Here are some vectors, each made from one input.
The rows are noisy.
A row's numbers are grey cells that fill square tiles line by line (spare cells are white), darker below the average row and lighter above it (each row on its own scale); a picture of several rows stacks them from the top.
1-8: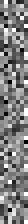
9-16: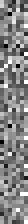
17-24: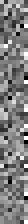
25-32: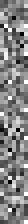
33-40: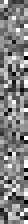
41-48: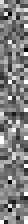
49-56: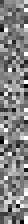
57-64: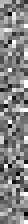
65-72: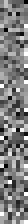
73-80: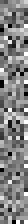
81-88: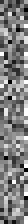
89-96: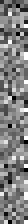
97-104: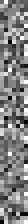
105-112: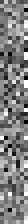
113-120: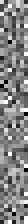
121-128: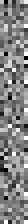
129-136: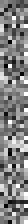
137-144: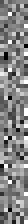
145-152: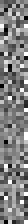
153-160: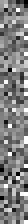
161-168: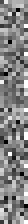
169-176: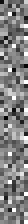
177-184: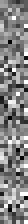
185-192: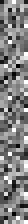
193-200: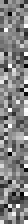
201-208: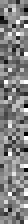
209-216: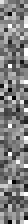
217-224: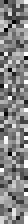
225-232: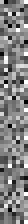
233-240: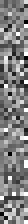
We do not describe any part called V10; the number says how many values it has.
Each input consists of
a point on a 5-point line, a node of an 8-node tree, a true/false value and three values of V10.
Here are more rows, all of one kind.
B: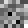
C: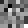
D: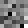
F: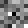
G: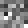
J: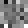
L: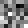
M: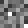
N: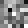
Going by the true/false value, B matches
D and N.
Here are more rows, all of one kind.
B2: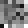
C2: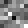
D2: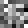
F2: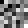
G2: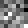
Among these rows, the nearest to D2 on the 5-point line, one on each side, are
F2 and G2.
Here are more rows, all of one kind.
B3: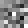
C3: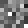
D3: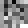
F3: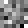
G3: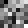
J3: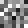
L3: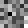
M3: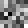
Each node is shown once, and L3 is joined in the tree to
G3 and M3.
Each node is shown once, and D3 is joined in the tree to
C3, F3 and G3.
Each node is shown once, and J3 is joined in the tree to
C3.
